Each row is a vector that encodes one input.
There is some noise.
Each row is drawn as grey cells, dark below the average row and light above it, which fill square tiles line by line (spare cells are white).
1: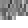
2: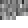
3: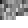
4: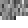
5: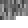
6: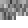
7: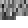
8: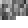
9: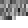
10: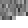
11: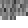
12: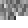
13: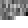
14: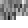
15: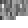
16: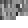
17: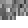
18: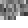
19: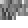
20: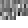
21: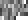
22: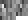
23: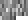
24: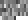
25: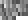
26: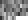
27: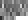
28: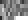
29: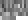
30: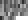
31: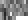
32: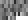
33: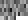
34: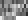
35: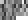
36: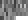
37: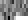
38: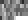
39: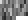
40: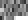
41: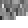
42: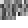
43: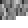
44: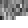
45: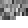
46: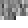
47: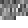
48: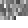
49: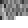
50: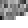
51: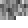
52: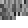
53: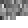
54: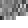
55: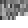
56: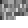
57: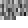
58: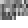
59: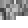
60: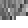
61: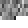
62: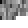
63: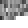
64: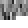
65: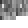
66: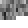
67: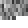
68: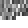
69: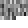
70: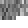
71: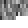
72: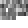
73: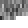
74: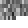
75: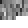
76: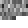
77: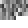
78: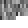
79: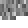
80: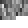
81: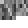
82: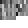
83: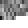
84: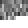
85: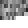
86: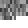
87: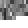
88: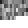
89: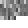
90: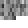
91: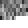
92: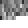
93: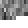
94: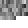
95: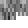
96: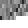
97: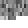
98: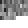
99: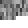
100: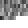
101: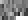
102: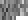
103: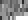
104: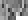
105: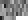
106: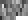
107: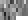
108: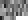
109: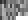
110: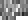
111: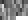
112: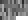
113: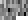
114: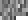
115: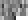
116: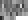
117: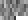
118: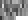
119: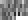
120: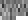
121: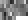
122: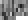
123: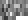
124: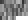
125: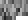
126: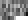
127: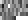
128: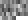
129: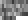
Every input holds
two labels (each one of 9), together with either a fixed value, or three true/false values.
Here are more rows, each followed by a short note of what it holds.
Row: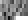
two labels (each one of 9) and three true/false values
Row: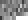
two labels (each one of 9)
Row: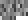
two labels (each one of 9) and three true/false values
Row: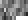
two labels (each one of 9) and three true/false values
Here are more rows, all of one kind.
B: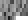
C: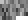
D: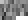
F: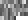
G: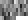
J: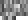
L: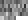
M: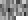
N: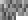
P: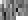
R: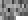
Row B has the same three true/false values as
G and P.
